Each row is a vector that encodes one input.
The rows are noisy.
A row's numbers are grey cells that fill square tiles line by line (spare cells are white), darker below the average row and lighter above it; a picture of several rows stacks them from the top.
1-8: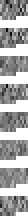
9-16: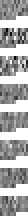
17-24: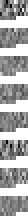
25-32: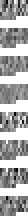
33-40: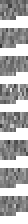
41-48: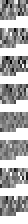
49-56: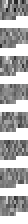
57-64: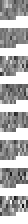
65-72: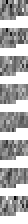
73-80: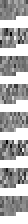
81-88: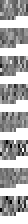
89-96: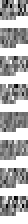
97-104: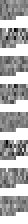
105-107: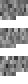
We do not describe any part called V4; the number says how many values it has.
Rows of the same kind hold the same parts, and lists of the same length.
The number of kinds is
2.
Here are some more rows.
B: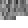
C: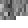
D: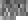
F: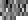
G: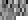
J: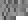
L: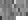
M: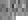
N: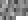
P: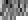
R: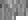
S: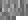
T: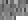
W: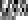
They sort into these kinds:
B, C, D, F, J, N, P, W
G, L, M, R, S, T

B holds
a point on a 5-point line and a value of V4.
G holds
three true/false values and a value of V4.
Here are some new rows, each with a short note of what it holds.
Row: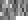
three true/false values and a value of V4
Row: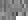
three true/false values and a value of V4
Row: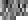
a point on a 5-point line and a value of V4
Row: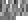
three true/false values and a value of V4
